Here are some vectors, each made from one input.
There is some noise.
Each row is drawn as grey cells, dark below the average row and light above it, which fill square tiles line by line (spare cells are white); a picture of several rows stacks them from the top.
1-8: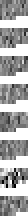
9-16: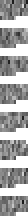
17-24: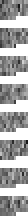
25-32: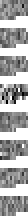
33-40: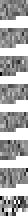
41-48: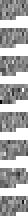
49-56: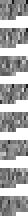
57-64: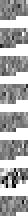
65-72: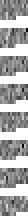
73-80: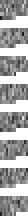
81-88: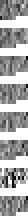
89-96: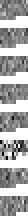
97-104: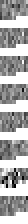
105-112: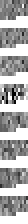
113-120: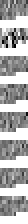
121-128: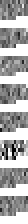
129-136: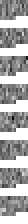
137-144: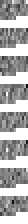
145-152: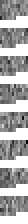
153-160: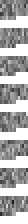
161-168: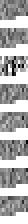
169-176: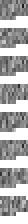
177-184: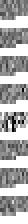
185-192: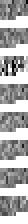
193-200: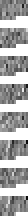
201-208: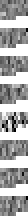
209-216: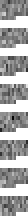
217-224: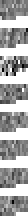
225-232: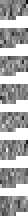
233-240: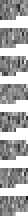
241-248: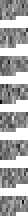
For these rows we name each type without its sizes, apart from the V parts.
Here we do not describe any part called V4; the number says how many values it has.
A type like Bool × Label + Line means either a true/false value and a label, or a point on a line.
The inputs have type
(Bool × Bool × Bool + Tree) × List(V4) + Line.
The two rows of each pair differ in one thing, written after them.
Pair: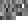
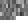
the value of V4 in item 2 of the list
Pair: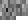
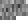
one of the three true/false values
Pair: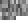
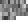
the value of V4 in item 1 of the list
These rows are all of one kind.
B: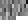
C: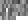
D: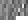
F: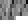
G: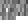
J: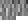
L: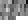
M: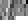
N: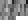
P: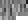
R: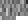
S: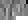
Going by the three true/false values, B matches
J, P, R and S.
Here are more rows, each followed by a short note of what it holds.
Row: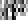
a point on a line
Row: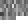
a node of a tree, together with a list of one item
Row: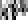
a point on a line
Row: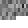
a node of a tree, together with the empty list
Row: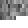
a node of a tree, together with a list of two items
